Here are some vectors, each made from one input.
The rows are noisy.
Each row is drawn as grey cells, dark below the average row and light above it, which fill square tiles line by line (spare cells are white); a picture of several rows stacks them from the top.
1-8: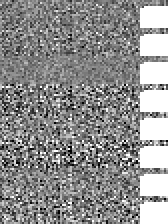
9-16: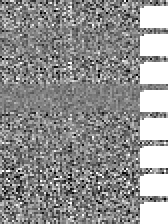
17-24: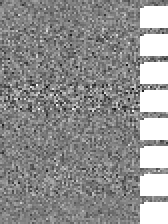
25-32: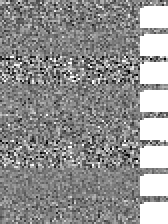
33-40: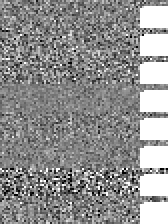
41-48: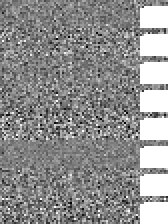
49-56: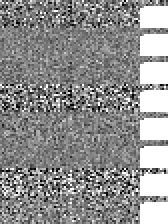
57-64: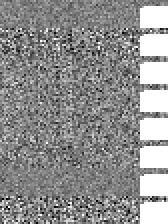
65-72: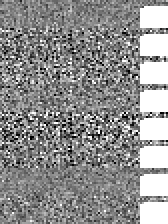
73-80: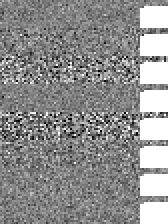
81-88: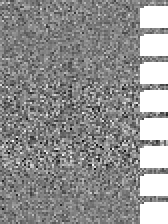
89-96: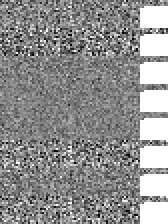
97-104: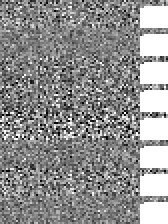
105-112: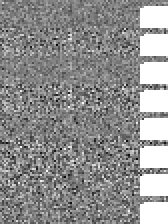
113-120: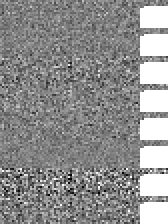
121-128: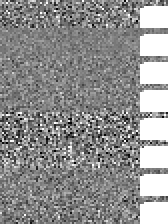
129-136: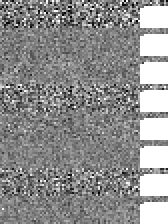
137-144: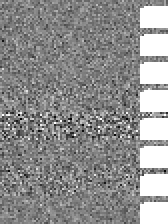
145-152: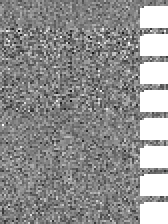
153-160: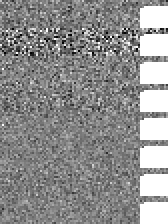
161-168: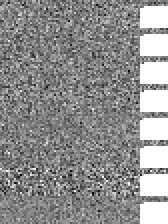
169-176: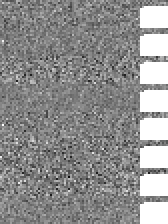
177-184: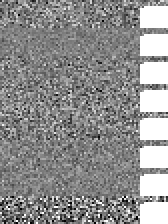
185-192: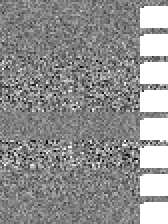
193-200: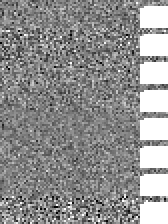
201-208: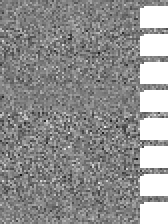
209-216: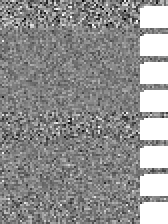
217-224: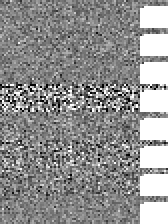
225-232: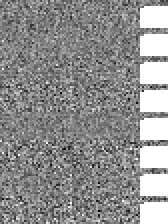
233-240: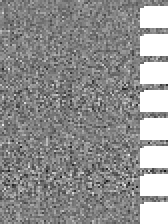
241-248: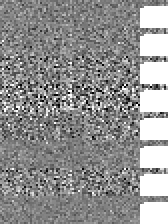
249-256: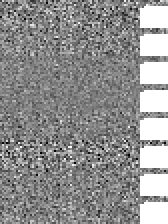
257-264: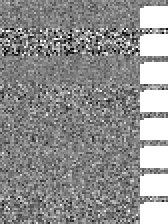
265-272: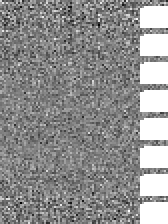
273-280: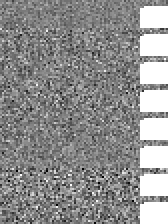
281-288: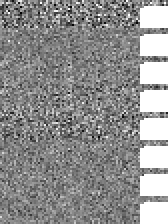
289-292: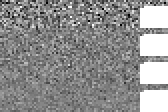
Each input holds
a point on a 4-point line, a point on a 9-point line and a true/false value.
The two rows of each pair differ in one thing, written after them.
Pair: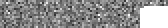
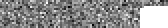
the place on the 4-point line
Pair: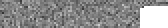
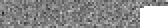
the true/false value
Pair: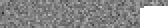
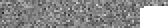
the place on the 9-point line
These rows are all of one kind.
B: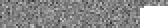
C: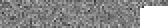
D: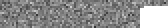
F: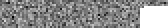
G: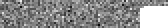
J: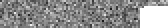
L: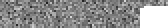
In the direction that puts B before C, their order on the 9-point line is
F, B, G, J, D, L, C.
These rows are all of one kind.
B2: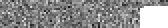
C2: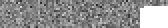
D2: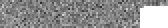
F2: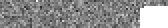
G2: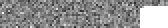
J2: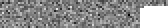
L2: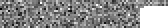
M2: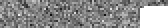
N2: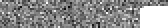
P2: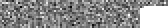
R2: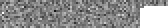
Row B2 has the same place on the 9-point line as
F2, M2 and R2.
